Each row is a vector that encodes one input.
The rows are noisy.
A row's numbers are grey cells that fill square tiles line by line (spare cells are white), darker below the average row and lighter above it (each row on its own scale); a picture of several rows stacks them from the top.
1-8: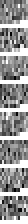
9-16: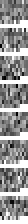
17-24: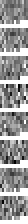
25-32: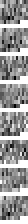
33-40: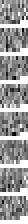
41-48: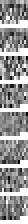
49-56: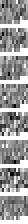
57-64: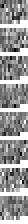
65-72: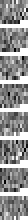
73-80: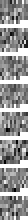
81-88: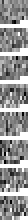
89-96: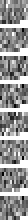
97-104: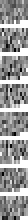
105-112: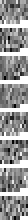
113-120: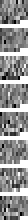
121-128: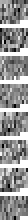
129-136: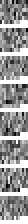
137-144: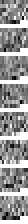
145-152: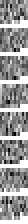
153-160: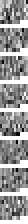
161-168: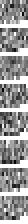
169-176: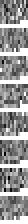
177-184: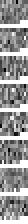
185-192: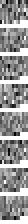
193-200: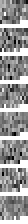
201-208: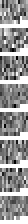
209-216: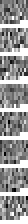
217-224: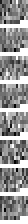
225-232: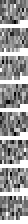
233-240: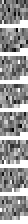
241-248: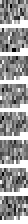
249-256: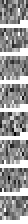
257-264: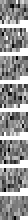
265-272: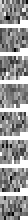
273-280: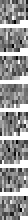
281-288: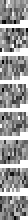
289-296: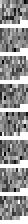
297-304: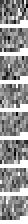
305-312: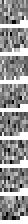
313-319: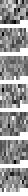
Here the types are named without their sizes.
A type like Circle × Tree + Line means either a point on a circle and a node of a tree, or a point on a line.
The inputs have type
Bool × Bool × Bool + Line × (Tree + Unit).
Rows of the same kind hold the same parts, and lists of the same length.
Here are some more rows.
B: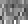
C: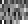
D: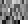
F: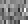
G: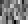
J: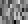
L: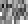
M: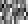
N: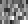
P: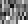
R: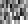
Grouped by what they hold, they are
B, L, M, P, R
C, N
D, F, G, J

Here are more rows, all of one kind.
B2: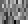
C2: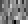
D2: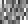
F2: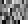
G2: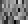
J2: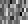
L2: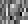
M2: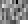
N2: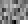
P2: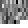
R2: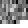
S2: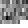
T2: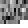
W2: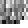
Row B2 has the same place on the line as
C2, F2, G2 and P2.
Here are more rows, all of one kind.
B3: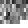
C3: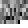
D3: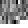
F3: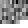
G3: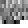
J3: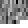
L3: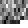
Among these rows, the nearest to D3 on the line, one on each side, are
G3 and J3.
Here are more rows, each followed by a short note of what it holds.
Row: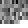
a point on a line
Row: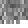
three true/false values
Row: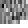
three true/false values
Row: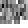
three true/false values
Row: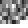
a point on a line and a node of a tree
